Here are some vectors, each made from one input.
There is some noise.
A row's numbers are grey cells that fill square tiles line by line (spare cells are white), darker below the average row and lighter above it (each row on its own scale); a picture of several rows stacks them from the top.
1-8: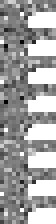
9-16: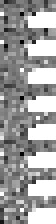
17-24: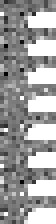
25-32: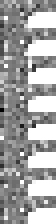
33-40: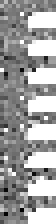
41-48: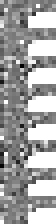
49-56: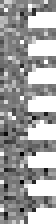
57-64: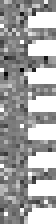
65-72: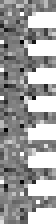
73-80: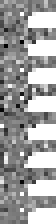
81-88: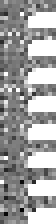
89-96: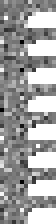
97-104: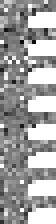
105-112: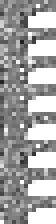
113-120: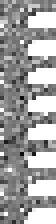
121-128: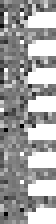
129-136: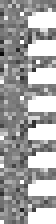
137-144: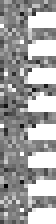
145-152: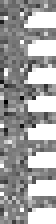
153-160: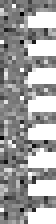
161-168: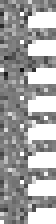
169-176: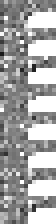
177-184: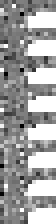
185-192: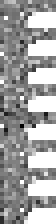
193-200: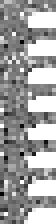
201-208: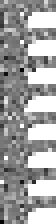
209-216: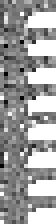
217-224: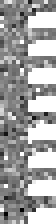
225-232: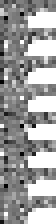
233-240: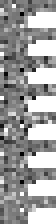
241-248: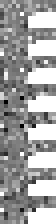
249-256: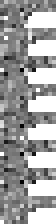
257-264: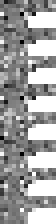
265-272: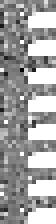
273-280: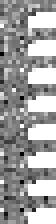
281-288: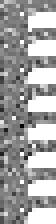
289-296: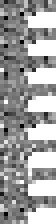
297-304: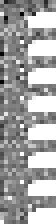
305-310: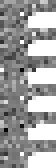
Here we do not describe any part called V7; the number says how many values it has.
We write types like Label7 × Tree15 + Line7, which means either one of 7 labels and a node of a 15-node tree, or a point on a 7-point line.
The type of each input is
(Bool × Bool × Bool + Unit) × Line6 × V7 + List2(Line4).
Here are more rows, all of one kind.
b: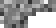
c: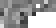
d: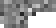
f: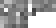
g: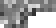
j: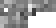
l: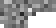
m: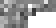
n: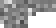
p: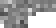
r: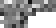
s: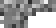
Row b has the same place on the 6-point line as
c, m and s.
